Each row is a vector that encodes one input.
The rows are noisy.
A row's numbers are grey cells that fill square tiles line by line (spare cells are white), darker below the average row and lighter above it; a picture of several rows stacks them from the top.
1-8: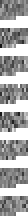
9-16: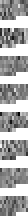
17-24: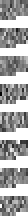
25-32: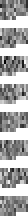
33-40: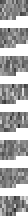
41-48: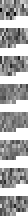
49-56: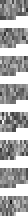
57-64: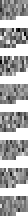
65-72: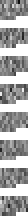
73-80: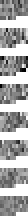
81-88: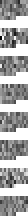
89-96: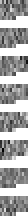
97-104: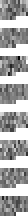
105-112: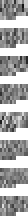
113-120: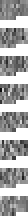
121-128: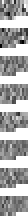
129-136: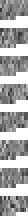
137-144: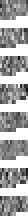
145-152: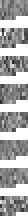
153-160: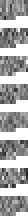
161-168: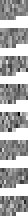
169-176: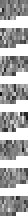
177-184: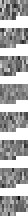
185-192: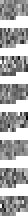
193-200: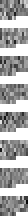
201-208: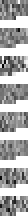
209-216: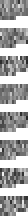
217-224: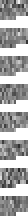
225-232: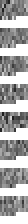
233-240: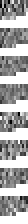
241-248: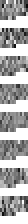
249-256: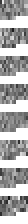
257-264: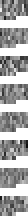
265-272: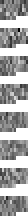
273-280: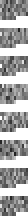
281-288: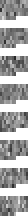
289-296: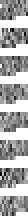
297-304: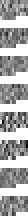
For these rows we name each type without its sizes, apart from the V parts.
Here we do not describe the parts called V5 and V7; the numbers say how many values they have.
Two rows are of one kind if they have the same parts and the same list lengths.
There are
2 kinds of row.
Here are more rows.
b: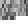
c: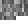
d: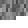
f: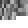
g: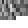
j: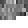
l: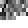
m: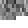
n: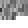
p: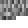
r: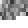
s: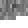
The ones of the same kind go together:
b, c, m, p, r
d, f, g, j, l, n, s

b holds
a label, a point on a line, three true/false values and a value of V7.
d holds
a label, three true/false values, a value of V5 and a value of V7.
